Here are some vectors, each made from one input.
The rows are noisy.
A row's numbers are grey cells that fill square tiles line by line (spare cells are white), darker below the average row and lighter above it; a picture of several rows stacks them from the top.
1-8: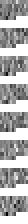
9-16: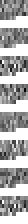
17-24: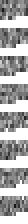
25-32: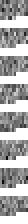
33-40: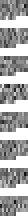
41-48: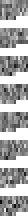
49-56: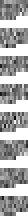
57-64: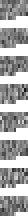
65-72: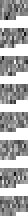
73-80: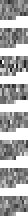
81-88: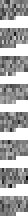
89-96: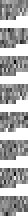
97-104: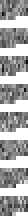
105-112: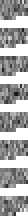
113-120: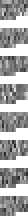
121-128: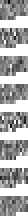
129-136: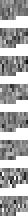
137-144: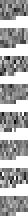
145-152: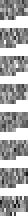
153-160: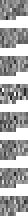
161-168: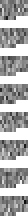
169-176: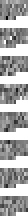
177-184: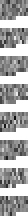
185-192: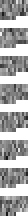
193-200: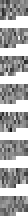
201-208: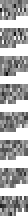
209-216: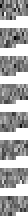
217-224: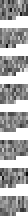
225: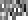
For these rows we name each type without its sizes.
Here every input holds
a list of points on a line.
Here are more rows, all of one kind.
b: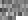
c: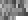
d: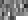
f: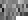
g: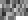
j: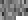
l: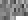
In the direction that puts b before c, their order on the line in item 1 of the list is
b, g, j, c, l, f, d.
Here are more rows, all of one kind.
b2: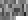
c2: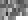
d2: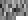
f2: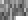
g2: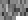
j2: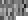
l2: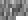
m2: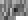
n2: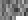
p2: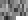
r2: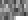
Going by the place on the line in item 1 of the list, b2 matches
f2 and m2.
